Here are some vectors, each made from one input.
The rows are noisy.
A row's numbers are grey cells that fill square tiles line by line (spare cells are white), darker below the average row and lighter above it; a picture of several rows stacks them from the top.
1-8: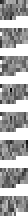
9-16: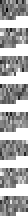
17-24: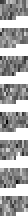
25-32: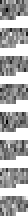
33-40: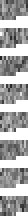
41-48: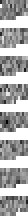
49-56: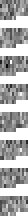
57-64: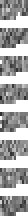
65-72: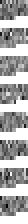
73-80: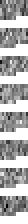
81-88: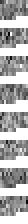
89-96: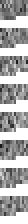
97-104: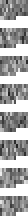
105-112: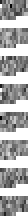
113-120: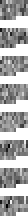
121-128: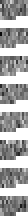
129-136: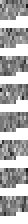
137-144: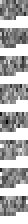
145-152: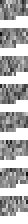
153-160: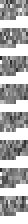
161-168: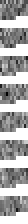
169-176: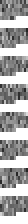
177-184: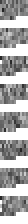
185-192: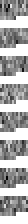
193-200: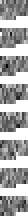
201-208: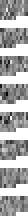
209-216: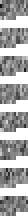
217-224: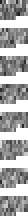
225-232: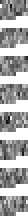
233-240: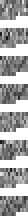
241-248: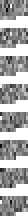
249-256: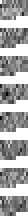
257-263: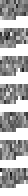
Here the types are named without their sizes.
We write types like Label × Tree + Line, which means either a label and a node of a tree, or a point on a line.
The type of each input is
Label × (Tree + Unit).
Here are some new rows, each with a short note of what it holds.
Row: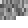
a label and a node of a tree
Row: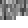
a label
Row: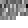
a label and a node of a tree
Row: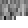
a label and a node of a tree
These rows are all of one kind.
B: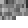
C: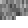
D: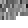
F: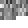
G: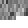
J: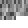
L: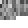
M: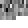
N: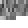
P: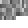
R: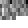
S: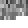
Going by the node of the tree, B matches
G and S.
